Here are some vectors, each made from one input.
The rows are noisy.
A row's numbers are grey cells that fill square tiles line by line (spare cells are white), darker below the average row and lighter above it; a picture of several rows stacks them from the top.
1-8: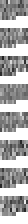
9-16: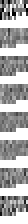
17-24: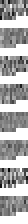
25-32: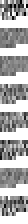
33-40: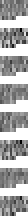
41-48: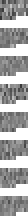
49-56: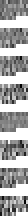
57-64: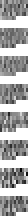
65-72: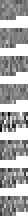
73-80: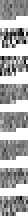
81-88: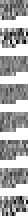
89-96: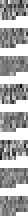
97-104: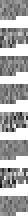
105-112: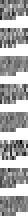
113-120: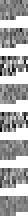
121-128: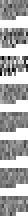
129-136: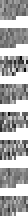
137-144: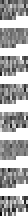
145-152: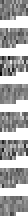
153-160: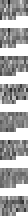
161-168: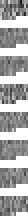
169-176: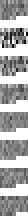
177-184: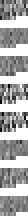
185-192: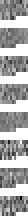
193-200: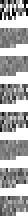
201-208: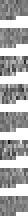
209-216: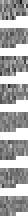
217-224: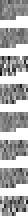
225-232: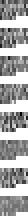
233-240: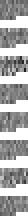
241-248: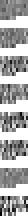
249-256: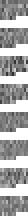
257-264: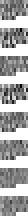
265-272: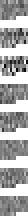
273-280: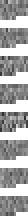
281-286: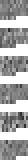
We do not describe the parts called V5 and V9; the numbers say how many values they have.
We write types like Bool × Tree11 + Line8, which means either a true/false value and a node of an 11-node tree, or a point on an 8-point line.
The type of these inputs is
Bool × (Line7 + V5) + Line4 × List2(V9).
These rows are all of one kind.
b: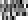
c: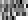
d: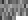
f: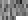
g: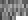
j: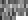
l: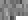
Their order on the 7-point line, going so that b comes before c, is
l, b, j, f, c, d, g.
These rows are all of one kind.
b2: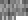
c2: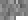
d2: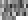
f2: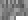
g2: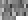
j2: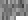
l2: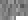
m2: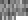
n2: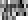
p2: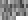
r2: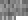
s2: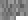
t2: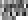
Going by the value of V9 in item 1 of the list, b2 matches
g2, j2, m2 and r2.
